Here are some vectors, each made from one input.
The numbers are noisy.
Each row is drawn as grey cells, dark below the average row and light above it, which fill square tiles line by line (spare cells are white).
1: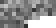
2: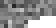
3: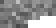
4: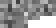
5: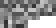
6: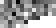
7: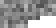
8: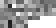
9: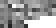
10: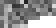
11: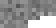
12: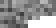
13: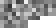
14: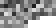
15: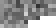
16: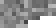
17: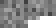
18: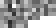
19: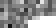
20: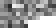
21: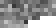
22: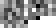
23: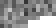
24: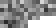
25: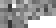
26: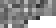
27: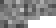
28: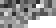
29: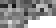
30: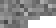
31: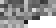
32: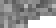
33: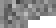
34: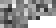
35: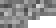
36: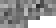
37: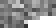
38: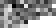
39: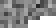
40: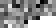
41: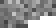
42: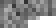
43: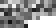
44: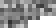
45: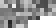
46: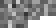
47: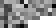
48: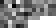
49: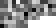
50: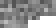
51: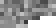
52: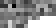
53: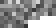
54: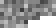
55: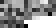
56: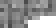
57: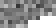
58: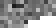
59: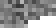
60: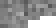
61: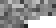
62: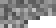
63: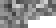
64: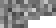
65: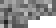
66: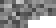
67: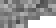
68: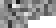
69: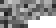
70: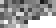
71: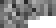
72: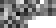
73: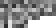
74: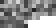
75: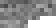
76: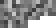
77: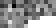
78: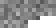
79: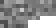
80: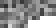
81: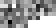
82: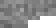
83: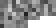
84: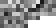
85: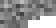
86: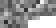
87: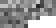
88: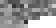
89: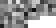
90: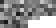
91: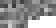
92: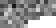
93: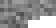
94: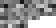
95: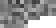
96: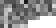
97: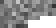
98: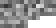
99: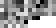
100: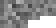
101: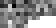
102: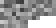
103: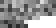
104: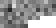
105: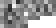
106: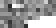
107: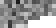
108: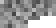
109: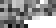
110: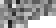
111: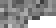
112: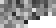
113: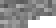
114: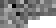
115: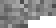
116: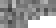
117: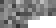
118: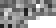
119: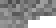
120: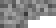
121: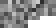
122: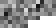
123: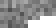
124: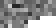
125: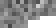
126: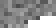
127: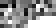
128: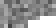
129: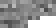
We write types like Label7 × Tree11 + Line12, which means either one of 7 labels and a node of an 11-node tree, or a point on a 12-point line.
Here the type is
Bool × Circle8.
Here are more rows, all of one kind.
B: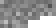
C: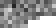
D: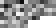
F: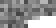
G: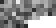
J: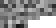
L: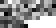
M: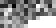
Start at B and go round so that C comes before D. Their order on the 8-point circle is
B, L, M, F, C, G, D, J.
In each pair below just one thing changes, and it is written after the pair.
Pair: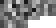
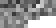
the true/false value
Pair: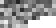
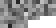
the true/false value
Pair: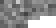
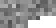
the true/false value
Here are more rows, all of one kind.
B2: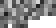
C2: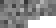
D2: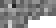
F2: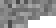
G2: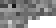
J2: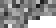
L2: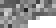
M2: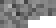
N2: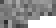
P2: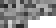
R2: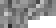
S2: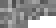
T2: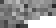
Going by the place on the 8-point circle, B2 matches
D2, L2 and S2.
